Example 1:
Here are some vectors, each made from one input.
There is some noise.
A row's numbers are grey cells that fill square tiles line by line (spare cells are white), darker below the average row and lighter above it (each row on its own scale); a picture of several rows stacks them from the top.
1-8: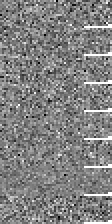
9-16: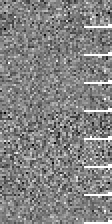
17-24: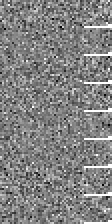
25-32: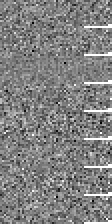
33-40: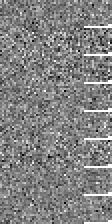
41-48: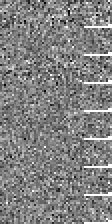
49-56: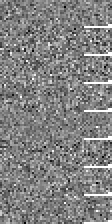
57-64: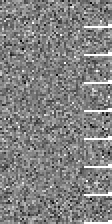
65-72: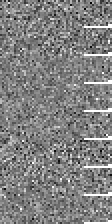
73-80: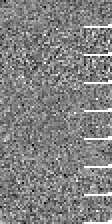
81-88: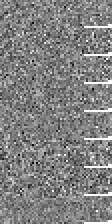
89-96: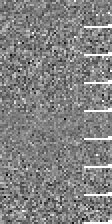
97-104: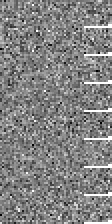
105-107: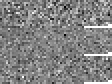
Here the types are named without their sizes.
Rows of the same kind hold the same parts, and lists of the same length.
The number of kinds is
2.
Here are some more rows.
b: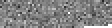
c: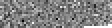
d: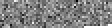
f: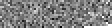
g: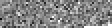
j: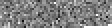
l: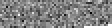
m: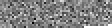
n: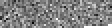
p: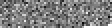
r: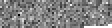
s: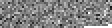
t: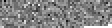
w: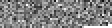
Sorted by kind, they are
b, c, d, j, l, p, t, w
f, g, m, n, r, s

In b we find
a point on a line and a node of a tree.
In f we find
a node of each of two trees.
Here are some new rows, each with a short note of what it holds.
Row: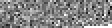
a node of each of two trees
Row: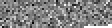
a node of each of two trees
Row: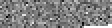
a point on a line and a node of a tree
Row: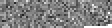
a point on a line and a node of a tree
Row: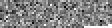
a node of each of two trees
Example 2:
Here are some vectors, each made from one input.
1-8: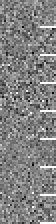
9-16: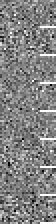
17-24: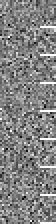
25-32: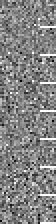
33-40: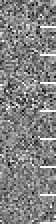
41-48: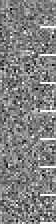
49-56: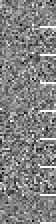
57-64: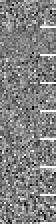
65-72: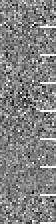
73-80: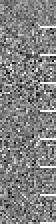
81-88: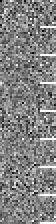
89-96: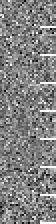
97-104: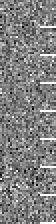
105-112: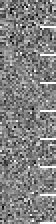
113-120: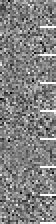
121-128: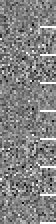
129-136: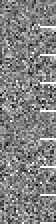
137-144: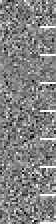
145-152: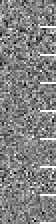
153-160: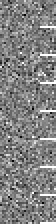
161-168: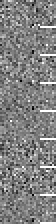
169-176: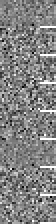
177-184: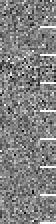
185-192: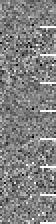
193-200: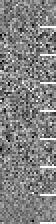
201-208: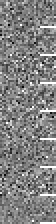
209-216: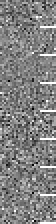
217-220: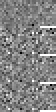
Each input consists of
a true/false value, together with a list of up to two points on a 7-point line.
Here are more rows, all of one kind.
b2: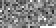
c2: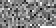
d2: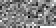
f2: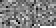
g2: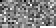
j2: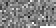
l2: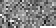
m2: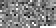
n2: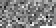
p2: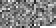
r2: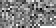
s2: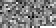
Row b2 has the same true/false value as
j2, m2 and n2.
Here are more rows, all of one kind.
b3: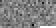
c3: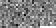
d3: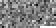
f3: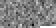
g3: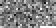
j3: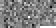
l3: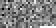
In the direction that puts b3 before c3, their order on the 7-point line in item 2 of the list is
b3, j3, g3, f3, l3, c3, d3.
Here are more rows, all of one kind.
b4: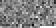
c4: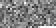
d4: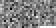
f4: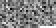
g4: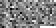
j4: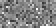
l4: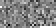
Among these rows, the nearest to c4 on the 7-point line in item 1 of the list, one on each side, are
g4 and l4.
